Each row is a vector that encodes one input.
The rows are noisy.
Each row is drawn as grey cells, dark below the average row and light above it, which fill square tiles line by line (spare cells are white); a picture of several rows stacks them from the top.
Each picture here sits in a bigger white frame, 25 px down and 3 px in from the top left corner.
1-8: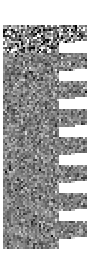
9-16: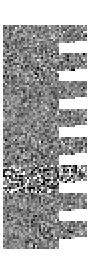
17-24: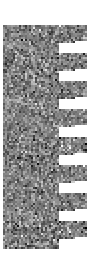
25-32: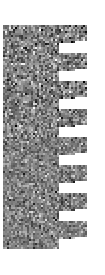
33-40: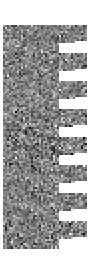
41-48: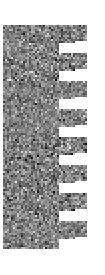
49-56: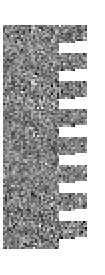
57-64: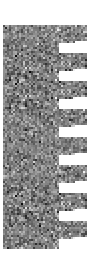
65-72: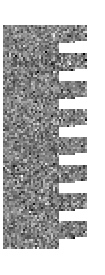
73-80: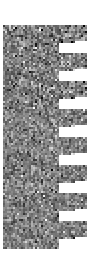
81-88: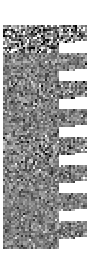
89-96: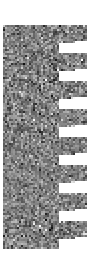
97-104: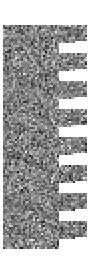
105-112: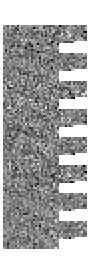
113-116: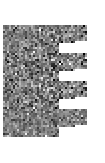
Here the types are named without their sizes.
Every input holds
a list of points on a circle.
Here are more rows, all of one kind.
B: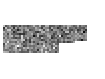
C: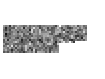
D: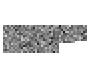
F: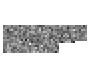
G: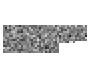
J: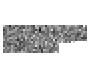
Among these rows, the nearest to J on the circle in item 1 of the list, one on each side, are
D and G.
